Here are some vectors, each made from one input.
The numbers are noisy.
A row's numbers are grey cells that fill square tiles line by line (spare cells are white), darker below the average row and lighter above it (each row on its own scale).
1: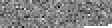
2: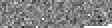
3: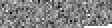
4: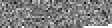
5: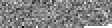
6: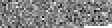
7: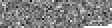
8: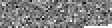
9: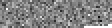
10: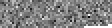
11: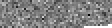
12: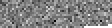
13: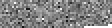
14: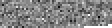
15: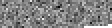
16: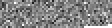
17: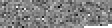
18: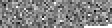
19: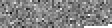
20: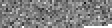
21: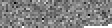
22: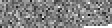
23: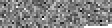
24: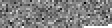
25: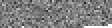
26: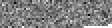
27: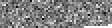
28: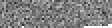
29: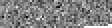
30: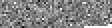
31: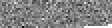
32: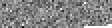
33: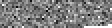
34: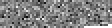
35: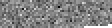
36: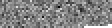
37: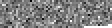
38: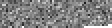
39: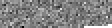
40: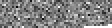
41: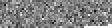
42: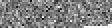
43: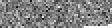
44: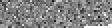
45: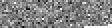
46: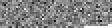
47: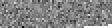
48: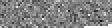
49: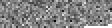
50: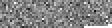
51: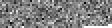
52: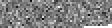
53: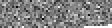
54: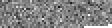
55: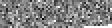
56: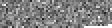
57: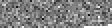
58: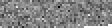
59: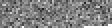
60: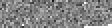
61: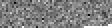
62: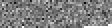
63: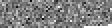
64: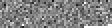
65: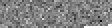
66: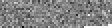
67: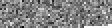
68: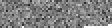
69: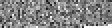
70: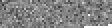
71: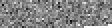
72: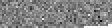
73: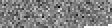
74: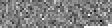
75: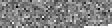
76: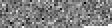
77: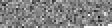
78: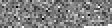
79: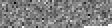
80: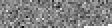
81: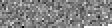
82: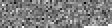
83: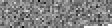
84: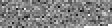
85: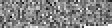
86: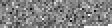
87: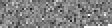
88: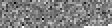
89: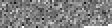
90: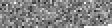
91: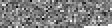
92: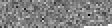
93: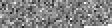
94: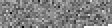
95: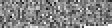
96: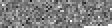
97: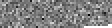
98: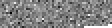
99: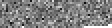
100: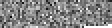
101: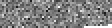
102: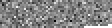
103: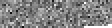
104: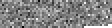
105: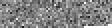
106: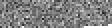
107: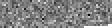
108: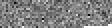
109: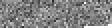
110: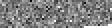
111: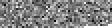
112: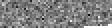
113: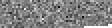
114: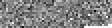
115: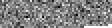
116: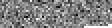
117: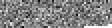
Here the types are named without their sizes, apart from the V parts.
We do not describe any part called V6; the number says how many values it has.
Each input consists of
a list of items, each a true/false value and a value of V6.
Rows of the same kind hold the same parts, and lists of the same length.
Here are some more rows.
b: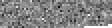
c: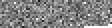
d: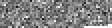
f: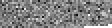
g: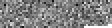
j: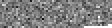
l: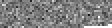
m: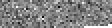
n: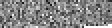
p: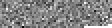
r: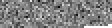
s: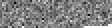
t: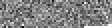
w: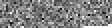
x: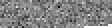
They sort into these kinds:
b, c, f, g, m, p, r, t, x
d, j, l, s, w
n

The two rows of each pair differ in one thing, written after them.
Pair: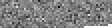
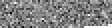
the true/false value in item 1 of the list
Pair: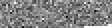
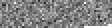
the value of V6 in item 2 of the list
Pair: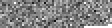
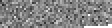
the true/false value in item 1 of the list
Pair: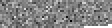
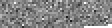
the true/false value in item 1 of the list
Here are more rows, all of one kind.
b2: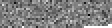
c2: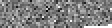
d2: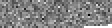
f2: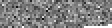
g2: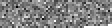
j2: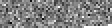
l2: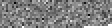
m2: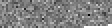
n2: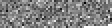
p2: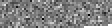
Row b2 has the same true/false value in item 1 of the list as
l2 and n2.
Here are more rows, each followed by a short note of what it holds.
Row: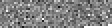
a list of two items
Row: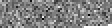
a list of one item
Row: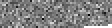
a list of one item
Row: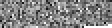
the empty list
